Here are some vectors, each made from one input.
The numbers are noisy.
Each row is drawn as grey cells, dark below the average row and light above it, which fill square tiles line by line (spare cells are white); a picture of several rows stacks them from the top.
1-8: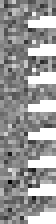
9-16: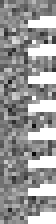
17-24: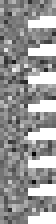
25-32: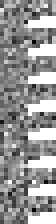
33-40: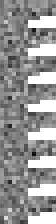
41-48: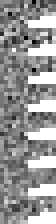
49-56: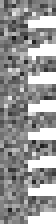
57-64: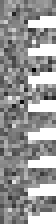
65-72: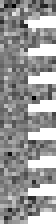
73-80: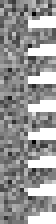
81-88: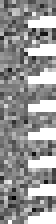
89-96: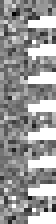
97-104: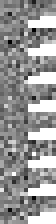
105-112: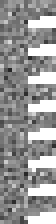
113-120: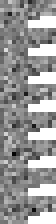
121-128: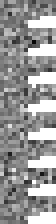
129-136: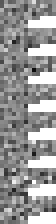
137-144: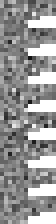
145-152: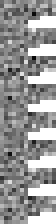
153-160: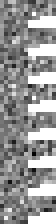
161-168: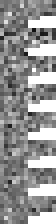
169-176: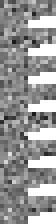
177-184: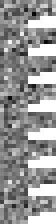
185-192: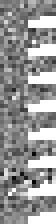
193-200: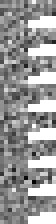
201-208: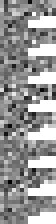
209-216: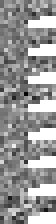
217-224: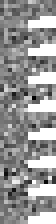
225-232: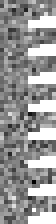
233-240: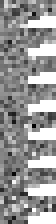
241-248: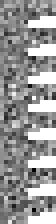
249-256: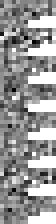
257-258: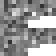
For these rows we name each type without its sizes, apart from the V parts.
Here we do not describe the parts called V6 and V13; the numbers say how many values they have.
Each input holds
either a true/false value, a value of V6 and a value of V13, or a list of points on a line.
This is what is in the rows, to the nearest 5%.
About 45% of them hold a true/false value, a value of V6 and a value of V13. The rest are lists of points on a line.
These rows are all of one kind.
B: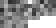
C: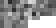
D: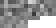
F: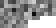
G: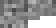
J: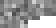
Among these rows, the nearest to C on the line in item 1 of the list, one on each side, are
F and J.
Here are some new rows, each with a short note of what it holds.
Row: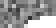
the empty list
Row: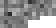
a true/false value, a value of V6 and a value of V13
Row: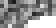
the empty list
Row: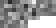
a list of two items
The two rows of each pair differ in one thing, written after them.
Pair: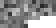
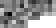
the value of V6
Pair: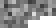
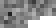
the true/false value
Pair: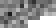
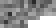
the value of V13
